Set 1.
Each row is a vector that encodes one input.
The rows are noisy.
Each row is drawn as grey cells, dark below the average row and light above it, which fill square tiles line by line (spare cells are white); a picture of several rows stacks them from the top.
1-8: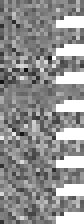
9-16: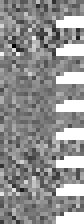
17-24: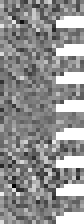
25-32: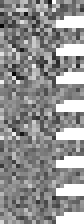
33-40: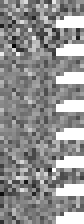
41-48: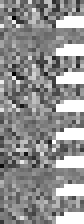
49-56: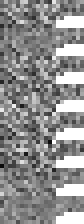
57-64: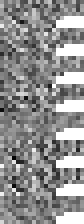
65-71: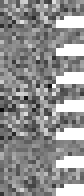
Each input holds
a point on a 9-point line.
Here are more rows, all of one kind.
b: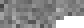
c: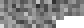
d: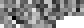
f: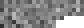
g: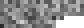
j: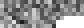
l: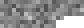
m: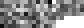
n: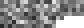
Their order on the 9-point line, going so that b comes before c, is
m, n, g, f, b, l, c, j, d.
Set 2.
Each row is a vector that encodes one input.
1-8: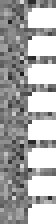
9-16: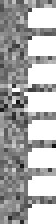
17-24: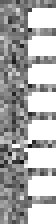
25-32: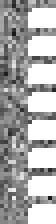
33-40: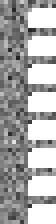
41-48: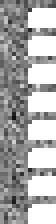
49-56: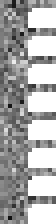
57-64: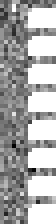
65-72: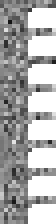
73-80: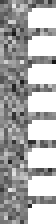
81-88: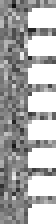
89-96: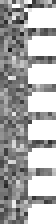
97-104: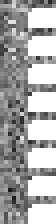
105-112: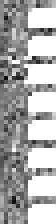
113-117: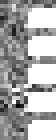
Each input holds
either a fixed value, or a node of a 10-node tree.
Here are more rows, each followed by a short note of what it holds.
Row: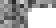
a node of a 10-node tree
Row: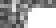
a node of a 10-node tree
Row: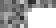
a node of a 10-node tree
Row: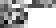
a fixed value
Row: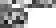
a fixed value
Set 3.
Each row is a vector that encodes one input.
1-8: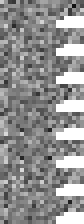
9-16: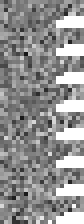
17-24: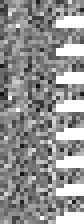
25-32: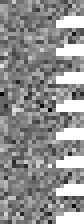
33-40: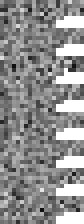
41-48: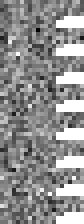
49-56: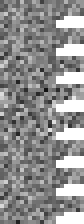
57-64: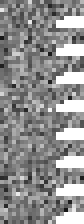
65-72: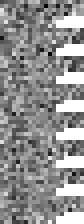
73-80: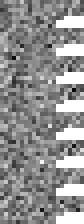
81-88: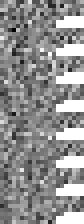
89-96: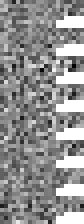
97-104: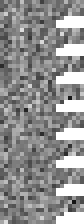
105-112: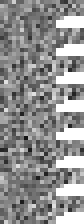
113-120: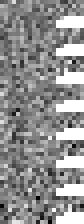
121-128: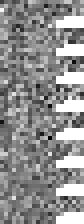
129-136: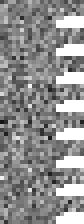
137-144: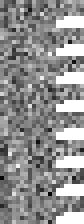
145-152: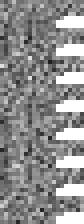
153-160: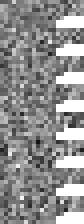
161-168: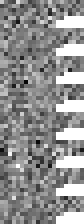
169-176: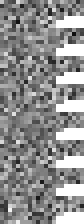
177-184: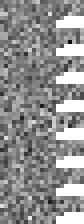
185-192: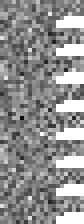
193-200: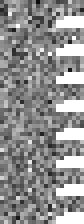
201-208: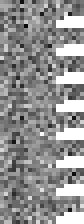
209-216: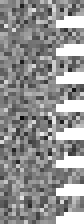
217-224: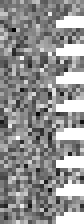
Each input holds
a point on a 19-point line.
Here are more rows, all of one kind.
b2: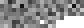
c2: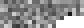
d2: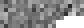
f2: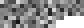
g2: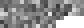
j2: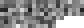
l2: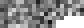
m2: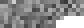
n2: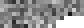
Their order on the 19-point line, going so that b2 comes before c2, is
f2, b2, n2, c2, m2, d2, g2, j2, l2.
